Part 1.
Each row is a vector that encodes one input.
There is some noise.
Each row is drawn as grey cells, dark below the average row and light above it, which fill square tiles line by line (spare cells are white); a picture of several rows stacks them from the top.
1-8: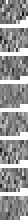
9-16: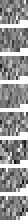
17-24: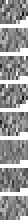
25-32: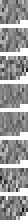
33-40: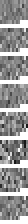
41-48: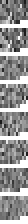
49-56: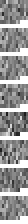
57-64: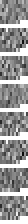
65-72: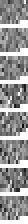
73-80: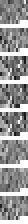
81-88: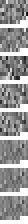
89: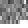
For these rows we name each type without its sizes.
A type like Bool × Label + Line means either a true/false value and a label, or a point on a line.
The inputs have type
Tree.
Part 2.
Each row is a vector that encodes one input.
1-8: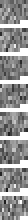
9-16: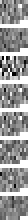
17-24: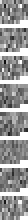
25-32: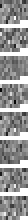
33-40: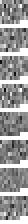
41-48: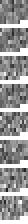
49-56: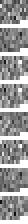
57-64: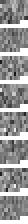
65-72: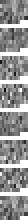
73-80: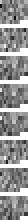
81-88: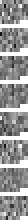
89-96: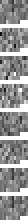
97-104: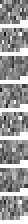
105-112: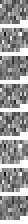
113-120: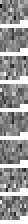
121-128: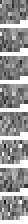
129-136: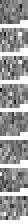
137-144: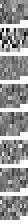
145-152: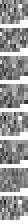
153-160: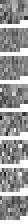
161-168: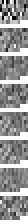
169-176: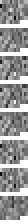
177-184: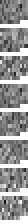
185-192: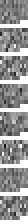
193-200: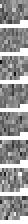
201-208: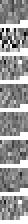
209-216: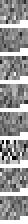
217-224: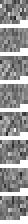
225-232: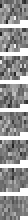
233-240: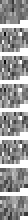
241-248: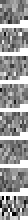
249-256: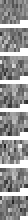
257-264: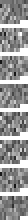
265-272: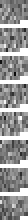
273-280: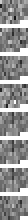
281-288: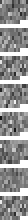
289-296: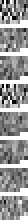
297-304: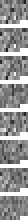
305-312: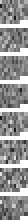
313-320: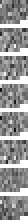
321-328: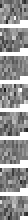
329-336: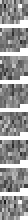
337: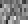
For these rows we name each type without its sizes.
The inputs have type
Tree + Unit.
